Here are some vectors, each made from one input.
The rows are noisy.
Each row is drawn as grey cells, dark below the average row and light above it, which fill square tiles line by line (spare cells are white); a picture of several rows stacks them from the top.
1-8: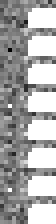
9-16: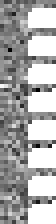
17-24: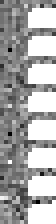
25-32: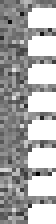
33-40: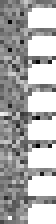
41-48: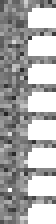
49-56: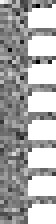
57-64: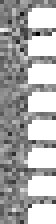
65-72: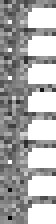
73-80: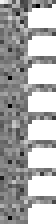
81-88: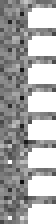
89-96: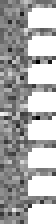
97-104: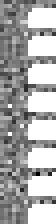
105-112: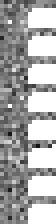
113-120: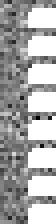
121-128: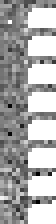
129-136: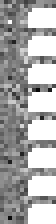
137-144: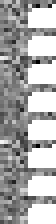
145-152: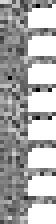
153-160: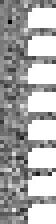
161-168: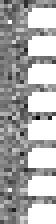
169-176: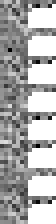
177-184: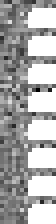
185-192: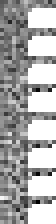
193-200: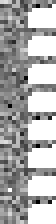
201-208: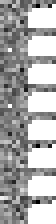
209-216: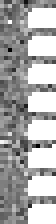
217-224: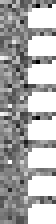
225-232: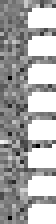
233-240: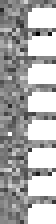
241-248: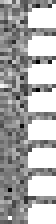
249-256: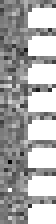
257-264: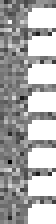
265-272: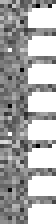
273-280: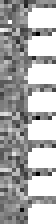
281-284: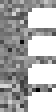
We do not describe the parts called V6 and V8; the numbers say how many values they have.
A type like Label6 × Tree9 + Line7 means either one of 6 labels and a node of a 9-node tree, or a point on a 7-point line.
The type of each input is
Line4 × (Line4 × Line4 + V6 × V8) + Line7.
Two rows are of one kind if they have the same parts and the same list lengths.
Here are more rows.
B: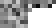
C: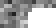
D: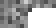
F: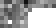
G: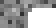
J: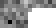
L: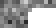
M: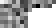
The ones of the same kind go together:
B, M
C, F
D, G, J, L

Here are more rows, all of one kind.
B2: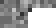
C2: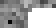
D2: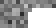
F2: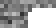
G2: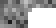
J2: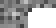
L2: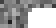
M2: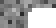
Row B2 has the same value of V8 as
F2 and J2.
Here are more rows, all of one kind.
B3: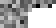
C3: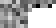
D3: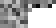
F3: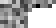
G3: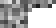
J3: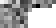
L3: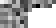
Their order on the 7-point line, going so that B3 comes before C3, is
B3, C3, D3, G3, F3, L3, J3.
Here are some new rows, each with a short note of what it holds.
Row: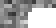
a point on each of three 4-point lines
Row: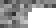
a point on each of three 4-point lines
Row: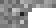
a point on a 4-point line, a value of V6 and a value of V8
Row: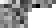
a point on a 7-point line
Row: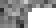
a point on a 4-point line, a value of V6 and a value of V8
